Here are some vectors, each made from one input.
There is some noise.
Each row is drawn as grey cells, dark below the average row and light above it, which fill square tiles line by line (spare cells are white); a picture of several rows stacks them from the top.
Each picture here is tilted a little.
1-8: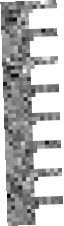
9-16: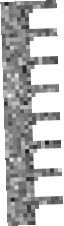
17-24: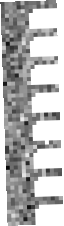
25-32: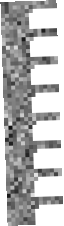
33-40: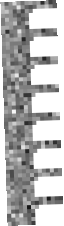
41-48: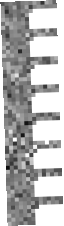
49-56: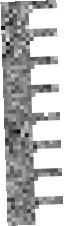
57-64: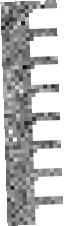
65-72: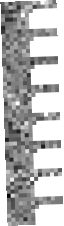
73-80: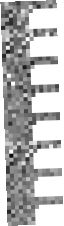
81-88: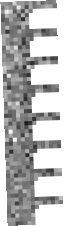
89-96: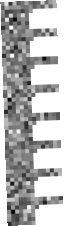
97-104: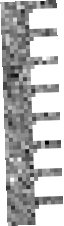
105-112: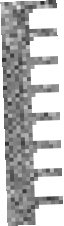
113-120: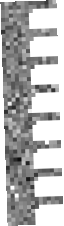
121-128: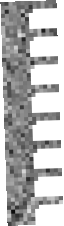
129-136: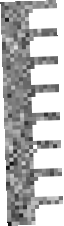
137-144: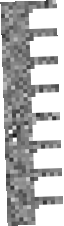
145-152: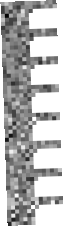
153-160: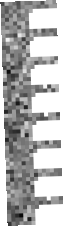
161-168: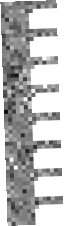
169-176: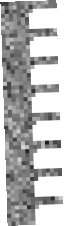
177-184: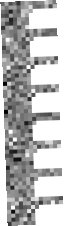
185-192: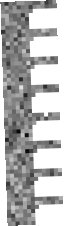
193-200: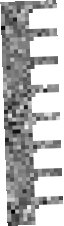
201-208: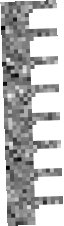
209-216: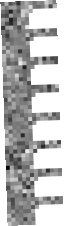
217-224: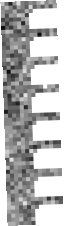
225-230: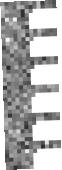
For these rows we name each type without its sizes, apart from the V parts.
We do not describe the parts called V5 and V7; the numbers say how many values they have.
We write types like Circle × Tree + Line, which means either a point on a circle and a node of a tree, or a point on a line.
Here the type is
(Bool × (Tree + V5) + V7) × Tree.
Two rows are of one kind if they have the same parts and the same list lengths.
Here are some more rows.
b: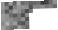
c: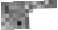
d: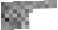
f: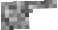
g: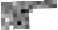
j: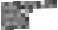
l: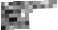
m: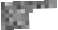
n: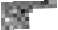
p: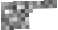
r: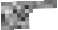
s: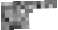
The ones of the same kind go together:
b, c, d, f, g, p, s
j, m, n, r
l

